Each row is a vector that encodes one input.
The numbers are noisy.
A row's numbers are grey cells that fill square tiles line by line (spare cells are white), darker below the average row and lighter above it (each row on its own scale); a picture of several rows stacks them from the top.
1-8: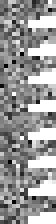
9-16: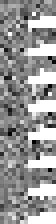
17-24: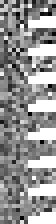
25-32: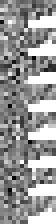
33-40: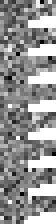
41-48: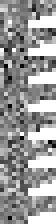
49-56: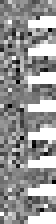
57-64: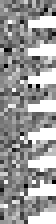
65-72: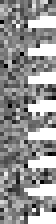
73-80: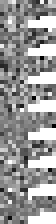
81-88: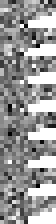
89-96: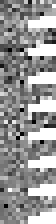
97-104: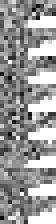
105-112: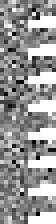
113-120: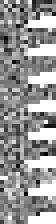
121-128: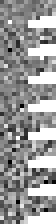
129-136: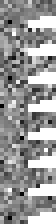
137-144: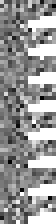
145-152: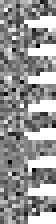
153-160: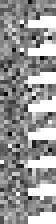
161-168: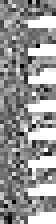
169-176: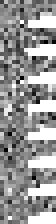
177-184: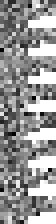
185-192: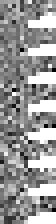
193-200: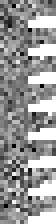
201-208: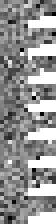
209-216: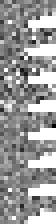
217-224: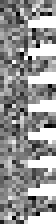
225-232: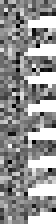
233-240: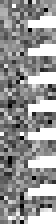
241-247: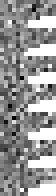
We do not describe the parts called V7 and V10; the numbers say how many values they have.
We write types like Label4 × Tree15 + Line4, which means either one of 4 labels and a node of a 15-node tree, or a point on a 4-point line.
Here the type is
Bool × Label8 × V7 × V10.
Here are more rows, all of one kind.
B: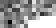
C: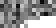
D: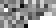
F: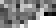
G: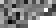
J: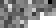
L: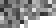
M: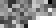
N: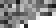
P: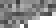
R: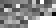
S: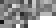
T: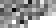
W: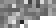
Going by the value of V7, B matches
D, L, R and T.
